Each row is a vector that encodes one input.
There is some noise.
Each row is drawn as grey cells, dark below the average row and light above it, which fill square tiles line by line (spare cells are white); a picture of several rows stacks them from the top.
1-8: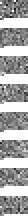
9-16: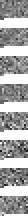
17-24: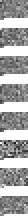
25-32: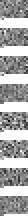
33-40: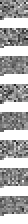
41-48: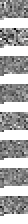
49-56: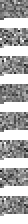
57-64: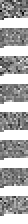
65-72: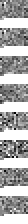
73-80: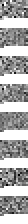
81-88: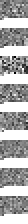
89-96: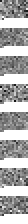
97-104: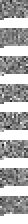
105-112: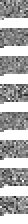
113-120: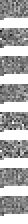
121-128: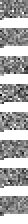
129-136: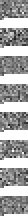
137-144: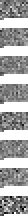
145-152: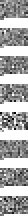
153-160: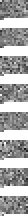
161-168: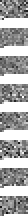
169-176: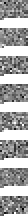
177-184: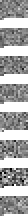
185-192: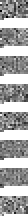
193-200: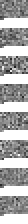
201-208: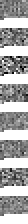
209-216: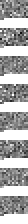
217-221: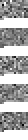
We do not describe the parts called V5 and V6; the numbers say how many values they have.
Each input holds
either a point on a 10-point circle, or one of 11 labels, a value of V5 and a value of V6.
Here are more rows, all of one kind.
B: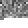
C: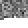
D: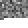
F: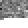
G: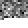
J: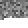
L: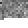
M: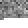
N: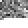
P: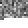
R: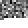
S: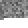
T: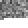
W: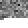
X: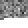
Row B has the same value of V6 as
C, F, N and X.
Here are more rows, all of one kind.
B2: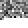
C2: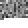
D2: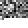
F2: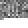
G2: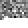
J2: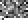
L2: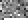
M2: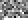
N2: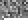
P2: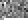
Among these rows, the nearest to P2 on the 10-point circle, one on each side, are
F2 and L2.
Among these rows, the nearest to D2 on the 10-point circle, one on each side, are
C2 and J2.
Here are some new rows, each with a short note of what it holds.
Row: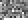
a point on a 10-point circle
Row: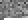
one of 11 labels, a value of V5 and a value of V6
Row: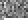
a point on a 10-point circle
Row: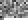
one of 11 labels, a value of V5 and a value of V6
